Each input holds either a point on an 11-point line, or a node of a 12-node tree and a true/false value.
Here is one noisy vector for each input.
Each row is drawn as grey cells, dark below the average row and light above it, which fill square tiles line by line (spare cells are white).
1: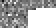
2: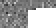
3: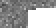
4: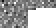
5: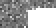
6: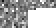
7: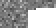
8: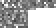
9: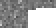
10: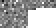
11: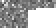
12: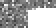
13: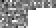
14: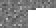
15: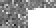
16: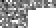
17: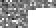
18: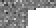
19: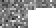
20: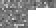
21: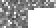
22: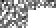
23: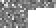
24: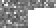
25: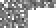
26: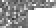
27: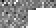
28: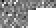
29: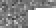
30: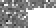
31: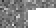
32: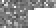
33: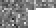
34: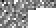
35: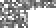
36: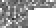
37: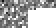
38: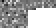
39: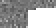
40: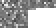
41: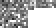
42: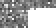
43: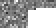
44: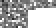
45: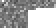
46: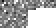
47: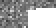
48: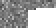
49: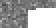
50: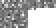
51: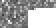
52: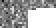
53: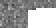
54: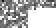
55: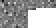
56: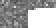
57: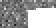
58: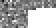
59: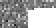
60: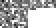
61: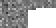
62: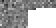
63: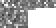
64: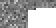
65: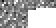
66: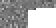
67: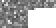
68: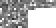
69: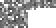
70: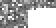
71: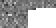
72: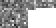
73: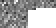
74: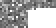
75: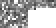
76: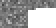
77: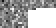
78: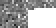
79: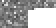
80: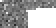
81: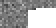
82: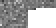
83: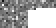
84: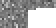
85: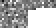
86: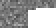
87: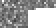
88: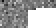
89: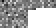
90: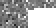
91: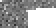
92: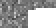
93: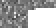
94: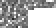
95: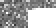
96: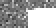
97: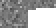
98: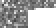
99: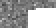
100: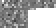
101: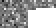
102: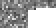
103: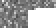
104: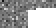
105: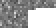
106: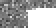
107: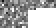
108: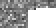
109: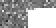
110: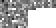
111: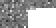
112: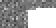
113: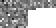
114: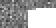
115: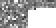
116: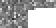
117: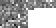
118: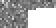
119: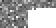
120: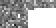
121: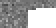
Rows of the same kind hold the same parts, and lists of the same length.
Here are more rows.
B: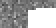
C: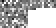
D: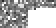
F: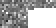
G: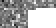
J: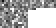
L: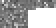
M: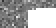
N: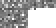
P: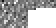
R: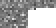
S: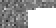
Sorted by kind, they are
B, C, D, L, N, P, R
F, G, J, M, S

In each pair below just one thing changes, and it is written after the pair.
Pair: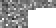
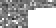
the true/false value
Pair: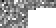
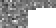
the true/false value
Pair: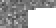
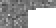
the node of the tree
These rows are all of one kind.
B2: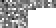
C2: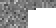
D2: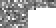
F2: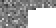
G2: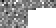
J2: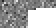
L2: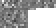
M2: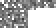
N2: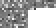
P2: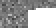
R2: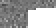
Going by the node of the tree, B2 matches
D2 and M2.
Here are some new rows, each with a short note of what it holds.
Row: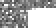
a point on an 11-point line
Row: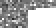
a node of a 12-node tree and a true/false value
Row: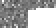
a node of a 12-node tree and a true/false value
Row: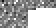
a node of a 12-node tree and a true/false value
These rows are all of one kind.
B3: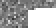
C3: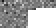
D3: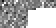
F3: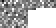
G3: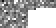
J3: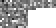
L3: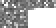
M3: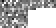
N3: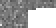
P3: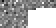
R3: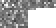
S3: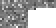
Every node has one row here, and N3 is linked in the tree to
P3 and R3.
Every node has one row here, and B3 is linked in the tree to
F3, L3 and M3.
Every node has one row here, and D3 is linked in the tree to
C3.
